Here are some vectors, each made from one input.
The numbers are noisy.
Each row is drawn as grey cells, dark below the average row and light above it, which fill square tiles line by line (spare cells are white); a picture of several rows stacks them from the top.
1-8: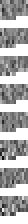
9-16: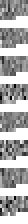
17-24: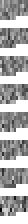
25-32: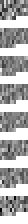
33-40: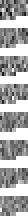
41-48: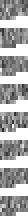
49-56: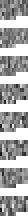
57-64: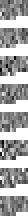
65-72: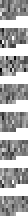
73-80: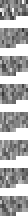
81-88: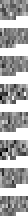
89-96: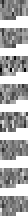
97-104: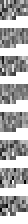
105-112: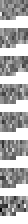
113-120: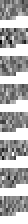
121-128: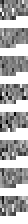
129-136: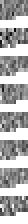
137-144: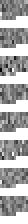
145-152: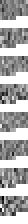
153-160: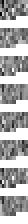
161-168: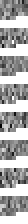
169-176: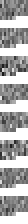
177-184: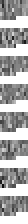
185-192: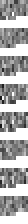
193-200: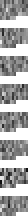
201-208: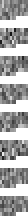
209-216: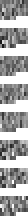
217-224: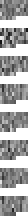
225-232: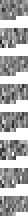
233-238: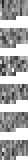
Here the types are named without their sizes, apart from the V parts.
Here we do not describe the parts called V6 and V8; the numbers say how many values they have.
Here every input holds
a value of V8, together with either two labels and a node of a tree, or a value of V6.
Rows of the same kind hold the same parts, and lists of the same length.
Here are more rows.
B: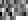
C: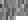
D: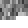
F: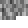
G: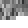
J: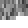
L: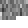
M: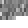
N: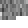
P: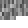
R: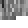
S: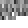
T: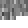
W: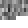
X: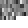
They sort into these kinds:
B, S, X
C, D, F, G, J, L, M, N, P, R, T, W

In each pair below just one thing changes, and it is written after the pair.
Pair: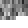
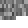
the value of V8
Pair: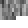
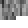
the node of the tree
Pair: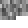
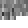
the value of V8
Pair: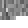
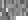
one of the two labels
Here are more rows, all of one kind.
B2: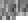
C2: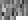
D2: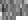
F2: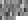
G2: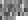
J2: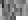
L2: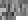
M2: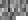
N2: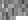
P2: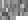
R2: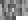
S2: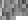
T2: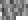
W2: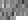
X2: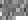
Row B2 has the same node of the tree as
D2, J2, S2 and X2.
